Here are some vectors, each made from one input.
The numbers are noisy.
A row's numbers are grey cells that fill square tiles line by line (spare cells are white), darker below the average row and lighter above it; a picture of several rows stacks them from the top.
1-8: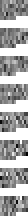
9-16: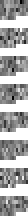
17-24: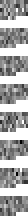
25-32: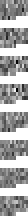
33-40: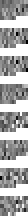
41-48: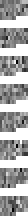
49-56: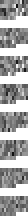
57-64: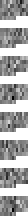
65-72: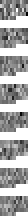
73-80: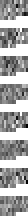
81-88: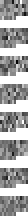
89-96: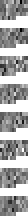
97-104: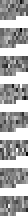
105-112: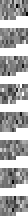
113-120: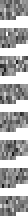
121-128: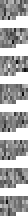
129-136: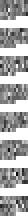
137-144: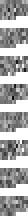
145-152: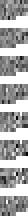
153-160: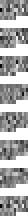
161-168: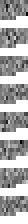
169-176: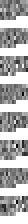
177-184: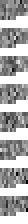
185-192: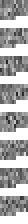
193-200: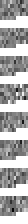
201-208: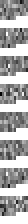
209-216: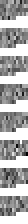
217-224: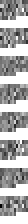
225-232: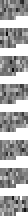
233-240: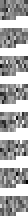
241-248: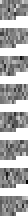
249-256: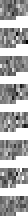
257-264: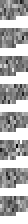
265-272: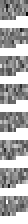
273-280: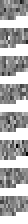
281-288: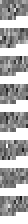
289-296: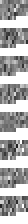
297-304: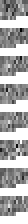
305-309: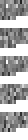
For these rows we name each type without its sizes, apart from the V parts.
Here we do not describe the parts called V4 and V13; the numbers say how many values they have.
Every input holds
a label, together with either a node of a tree and a value of V13, or a value of V4.
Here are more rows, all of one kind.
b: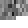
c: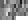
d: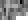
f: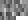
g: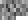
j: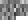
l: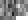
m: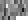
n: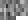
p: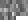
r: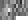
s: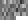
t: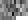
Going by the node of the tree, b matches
d and l.
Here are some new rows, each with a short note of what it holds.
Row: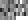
a label and a value of V4
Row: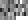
a label and a value of V4
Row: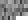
a label, a node of a tree and a value of V13
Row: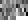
a label and a value of V4
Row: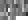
a label and a value of V4
